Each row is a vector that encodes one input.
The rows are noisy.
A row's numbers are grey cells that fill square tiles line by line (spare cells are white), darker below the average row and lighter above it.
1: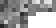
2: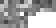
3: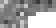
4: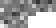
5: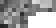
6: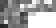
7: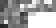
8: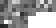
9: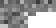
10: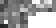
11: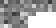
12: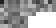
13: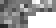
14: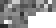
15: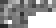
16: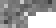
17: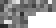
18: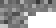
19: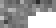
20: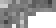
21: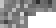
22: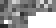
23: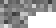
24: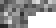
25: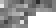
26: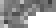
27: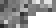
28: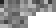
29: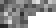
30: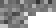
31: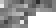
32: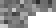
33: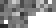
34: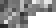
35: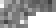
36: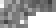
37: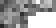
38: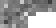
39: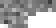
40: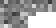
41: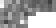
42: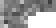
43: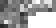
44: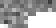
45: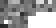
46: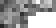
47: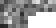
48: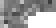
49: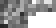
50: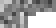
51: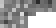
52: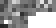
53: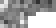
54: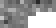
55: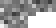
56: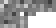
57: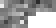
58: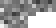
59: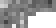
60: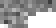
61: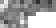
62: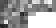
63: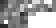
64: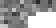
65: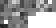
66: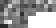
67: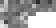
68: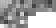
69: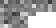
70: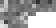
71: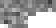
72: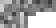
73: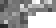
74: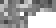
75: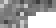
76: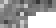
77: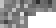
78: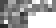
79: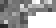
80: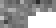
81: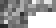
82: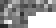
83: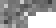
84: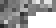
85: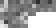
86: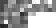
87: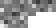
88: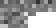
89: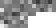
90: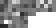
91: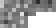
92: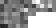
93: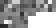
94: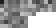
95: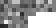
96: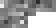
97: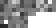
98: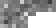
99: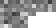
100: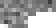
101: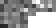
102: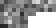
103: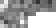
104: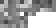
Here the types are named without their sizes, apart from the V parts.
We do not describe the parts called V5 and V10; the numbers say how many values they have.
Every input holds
either a point on a line and a value of V5, or a true/false value and a value of V10.
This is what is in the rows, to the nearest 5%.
About 40% of them hold a point on a line and a value of V5. The rest hold a true/false value and a value of V10.
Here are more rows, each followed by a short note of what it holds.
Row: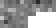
a true/false value and a value of V10
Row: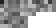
a true/false value and a value of V10
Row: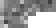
a true/false value and a value of V10
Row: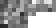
a point on a line and a value of V5
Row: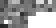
a point on a line and a value of V5
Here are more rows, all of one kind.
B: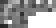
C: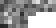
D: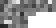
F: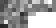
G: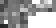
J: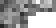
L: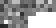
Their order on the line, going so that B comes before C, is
L, D, B, C, J, G, F.
